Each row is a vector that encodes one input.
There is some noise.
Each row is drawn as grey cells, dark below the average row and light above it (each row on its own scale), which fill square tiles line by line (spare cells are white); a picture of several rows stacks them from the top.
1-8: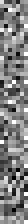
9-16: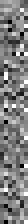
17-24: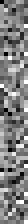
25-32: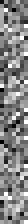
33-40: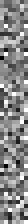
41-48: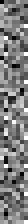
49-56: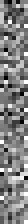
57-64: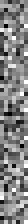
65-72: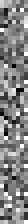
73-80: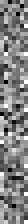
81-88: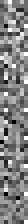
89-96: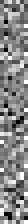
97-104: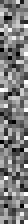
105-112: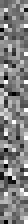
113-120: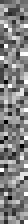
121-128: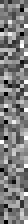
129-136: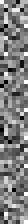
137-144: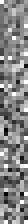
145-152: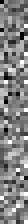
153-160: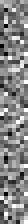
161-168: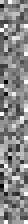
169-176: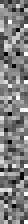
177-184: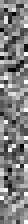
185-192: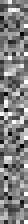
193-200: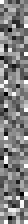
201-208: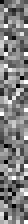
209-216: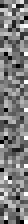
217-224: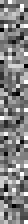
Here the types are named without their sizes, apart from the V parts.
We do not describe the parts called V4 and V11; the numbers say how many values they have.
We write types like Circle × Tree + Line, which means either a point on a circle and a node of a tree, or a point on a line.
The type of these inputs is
(Bool × Label + V11) × Label × V4.
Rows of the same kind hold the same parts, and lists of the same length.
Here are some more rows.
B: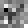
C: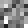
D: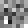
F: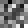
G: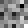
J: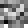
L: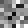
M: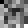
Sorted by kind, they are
B, C, D, G, L, M
F, J

